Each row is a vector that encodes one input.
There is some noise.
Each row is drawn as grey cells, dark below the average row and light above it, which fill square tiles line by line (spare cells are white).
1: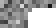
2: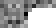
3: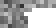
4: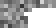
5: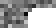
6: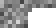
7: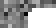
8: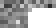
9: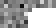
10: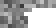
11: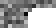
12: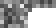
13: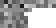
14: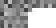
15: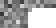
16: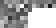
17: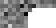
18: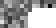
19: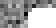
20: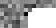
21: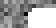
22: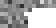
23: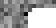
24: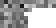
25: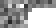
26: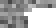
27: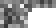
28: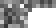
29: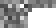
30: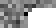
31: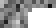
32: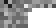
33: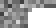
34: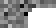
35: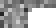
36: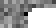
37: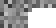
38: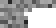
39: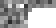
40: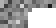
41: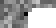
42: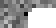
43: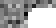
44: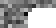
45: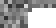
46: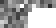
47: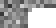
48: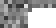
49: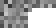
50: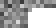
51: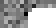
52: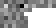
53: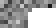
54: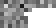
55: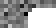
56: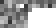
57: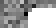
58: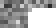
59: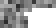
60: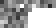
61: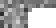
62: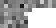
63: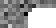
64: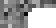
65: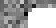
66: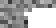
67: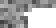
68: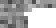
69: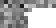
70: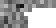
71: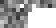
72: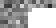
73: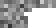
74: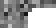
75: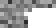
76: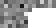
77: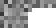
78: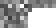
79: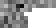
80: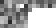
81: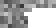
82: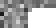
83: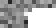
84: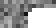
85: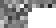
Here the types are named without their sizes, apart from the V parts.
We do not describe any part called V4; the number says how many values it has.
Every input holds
a value of V4, together with either a point on a circle, or a point on a line.
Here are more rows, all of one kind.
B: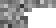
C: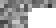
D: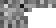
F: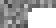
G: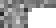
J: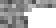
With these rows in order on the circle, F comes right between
D and G.
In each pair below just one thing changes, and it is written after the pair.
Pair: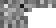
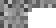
the place on the circle
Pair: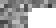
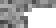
the place on the circle
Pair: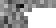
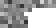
the value of V4
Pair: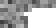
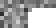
the place on the circle
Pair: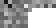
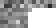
the place on the circle
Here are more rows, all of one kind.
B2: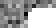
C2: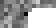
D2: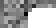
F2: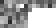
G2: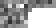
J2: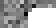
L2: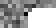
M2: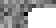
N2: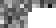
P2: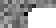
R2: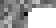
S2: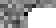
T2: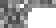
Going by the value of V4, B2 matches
D2, F2, G2 and J2.
